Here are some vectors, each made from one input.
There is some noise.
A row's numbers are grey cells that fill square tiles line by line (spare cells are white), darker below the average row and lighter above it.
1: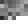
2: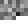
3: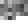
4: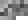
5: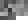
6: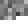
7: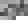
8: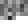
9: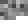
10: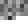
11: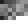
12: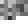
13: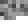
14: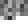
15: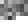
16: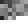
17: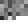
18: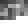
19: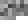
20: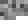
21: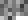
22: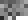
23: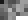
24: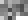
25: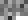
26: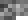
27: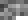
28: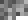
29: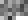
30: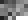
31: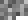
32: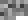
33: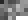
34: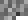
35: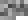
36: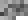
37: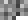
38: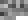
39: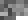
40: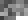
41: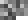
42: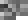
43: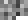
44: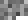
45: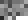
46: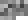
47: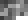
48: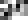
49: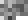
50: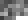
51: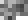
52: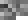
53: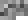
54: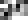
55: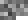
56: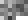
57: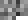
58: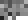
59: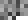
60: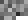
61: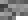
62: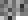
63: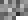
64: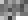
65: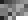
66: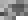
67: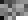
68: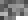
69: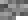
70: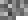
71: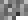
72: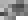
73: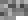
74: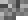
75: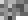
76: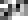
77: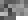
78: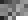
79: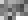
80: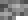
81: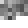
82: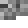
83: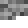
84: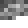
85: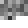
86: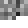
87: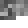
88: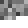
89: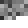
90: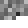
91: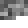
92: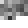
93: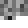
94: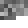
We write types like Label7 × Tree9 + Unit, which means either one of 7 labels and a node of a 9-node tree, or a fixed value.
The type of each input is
List2(Bool × Line5).
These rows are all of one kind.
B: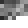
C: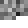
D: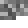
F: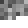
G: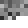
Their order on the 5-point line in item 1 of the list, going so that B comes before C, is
B, F, G, D, C.
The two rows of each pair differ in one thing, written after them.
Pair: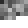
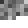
the place on the 5-point line in item 2 of the list
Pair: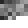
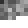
the true/false value in item 2 of the list
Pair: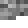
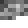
the place on the 5-point line in item 1 of the list
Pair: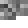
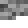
the place on the 5-point line in item 2 of the list
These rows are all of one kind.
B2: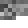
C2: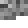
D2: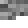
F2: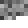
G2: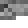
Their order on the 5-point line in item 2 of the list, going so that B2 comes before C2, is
B2, G2, C2, D2, F2.
